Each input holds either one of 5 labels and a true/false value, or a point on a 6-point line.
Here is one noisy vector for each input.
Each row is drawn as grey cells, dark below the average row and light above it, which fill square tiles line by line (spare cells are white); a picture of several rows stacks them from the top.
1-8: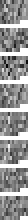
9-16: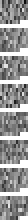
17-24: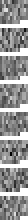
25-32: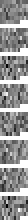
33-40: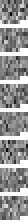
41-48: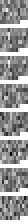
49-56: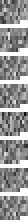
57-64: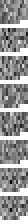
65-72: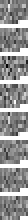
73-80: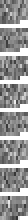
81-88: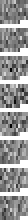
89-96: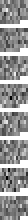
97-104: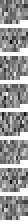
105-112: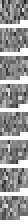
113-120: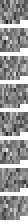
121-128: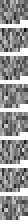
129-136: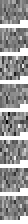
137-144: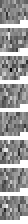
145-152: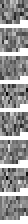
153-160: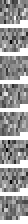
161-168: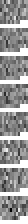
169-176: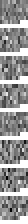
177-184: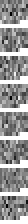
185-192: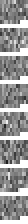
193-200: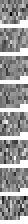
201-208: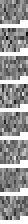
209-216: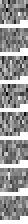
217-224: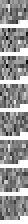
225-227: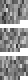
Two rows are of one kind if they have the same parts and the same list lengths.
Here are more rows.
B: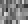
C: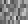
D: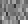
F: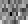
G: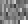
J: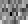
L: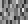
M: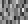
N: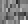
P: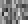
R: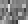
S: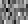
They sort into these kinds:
B, F, J, L, M, P, R, S
C, D, G, N

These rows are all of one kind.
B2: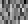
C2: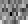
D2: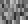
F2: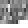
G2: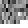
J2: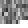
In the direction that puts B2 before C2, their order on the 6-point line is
B2, D2, J2, F2, C2, G2.
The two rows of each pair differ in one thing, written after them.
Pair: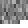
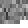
the label
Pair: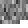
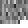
the label
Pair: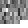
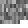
the true/false value
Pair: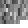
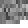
the true/false value
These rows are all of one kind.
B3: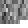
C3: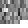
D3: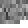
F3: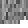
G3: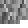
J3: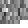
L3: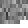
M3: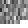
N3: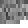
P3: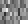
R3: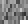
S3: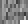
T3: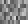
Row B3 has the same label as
D3, G3, L3 and N3.
